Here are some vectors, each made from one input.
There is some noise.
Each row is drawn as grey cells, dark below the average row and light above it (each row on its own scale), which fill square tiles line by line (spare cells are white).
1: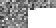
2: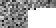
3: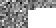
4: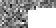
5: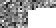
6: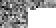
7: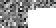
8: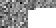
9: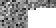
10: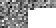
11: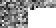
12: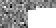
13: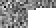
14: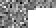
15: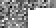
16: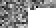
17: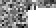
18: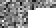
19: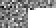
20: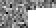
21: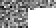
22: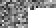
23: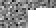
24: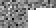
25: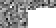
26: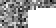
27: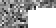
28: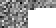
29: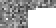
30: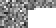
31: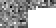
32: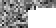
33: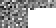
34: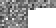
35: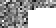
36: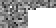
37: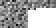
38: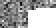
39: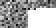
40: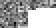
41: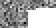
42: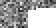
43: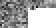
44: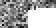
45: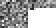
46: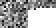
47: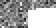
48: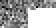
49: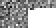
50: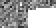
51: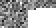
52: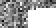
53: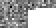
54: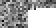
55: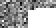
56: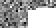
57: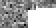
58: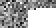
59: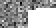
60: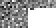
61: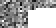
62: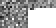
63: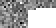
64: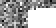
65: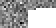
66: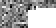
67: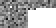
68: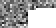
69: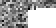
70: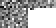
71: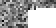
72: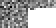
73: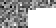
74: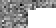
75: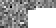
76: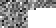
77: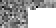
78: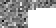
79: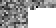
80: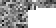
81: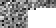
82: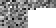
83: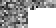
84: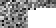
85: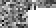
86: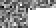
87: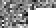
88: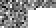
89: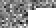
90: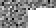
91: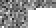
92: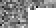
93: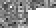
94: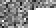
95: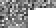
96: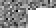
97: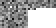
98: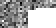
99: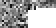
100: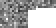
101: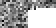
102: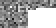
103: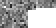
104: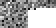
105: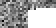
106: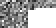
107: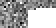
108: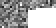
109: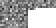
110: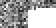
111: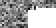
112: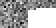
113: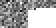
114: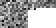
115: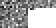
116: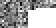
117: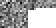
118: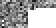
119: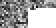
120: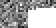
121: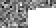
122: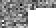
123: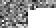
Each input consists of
a true/false value, together with either a point on a 6-point line, or a point on a 7-point line.
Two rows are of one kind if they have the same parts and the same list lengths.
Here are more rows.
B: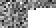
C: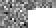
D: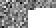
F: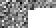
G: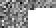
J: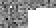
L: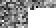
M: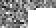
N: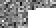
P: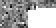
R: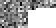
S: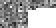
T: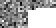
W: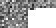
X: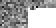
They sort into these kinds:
B, L, M, W, X
C, D, F, G, J, N, P, R, S, T

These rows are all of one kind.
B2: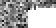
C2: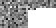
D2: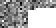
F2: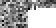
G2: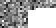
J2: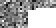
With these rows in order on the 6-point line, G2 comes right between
C2 and D2.
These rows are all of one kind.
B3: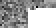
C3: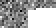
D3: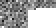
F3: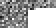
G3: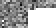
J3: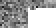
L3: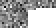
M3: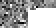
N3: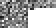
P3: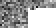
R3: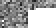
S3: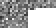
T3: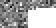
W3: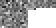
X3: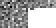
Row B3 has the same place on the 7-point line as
C3, J3, P3 and X3.
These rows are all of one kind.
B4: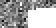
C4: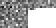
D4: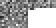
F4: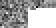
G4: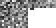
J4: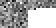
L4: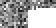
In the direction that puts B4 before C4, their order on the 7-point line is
G4, F4, B4, C4, D4, J4, L4.
